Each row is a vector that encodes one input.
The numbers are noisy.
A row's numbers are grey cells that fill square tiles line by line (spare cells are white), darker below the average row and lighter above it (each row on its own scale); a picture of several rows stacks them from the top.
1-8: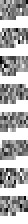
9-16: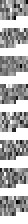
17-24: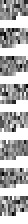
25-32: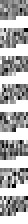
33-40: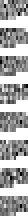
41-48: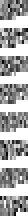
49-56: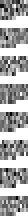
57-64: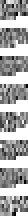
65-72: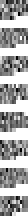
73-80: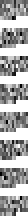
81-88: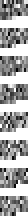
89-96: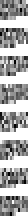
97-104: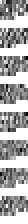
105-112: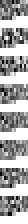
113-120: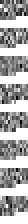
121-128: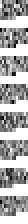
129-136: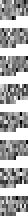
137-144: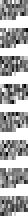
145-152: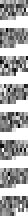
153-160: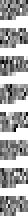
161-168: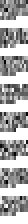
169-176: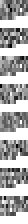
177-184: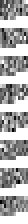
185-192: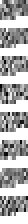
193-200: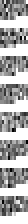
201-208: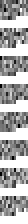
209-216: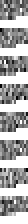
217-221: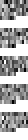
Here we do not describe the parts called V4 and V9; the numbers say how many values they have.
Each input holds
a value of V9, together with either one of 5 labels, or a true/false value and a value of V4.
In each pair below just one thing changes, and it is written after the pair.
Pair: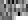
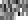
the true/false value
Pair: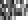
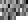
the value of V4
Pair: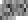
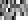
the true/false value
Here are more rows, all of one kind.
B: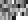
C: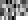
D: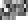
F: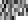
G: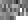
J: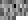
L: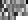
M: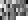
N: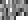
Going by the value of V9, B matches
C and J.
